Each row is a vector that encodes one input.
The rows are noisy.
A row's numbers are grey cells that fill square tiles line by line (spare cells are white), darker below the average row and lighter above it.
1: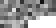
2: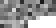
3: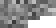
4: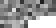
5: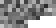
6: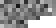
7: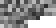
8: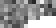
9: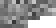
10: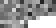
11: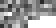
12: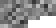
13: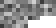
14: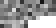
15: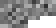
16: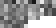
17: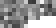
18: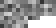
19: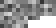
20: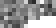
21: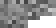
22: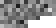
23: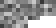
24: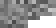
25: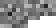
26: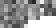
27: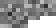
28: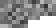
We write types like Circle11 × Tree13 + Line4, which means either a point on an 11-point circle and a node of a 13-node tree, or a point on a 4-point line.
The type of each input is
Line6.
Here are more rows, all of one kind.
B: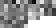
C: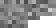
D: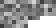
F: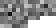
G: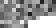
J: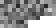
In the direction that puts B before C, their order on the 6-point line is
B, F, J, C, D, G.
